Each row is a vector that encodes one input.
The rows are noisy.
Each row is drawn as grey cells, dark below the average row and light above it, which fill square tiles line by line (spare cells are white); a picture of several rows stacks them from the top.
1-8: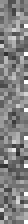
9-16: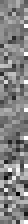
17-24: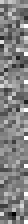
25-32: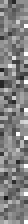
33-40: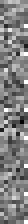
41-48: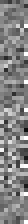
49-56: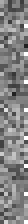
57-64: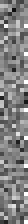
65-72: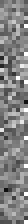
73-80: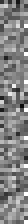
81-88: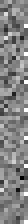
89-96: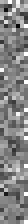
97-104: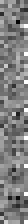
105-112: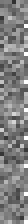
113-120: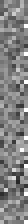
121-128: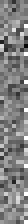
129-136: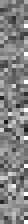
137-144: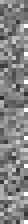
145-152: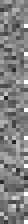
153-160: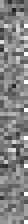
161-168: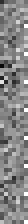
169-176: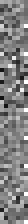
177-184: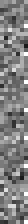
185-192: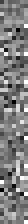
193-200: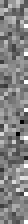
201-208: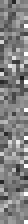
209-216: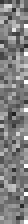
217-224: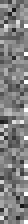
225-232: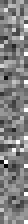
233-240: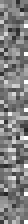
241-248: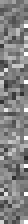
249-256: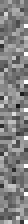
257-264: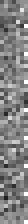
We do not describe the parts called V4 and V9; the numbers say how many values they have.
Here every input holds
either one of 6 labels, a true/false value, a value of V4 and a value of V9, or a node of an 11-node tree.
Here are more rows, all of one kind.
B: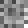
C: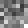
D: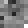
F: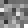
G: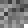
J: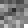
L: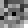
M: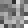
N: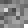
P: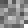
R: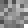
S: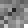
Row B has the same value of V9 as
J, N and P.
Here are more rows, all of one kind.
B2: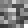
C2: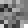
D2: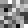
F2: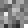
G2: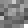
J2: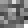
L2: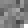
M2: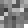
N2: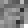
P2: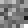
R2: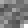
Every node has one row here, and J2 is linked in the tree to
B2 and G2.
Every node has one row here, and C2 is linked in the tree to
R2.
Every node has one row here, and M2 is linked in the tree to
R2.
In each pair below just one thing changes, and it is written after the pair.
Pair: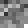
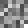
the value of V4
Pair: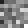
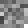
the label
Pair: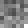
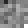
the true/false value
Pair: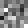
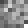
the label
